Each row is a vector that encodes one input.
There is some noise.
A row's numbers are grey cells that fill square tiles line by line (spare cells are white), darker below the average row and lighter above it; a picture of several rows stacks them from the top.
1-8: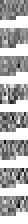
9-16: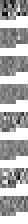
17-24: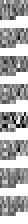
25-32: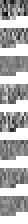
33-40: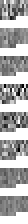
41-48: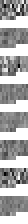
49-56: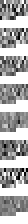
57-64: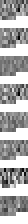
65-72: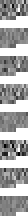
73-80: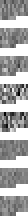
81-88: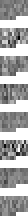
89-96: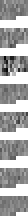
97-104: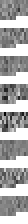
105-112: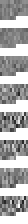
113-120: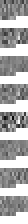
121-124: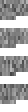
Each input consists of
two labels (each one of 12) and four true/false values.
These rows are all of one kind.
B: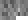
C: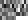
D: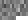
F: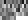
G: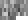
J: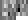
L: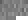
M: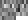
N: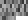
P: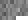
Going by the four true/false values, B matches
C, D and J.
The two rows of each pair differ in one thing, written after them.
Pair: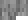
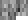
one of the four true/false values
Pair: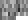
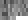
one of the four true/false values
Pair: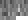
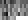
one of the two labels
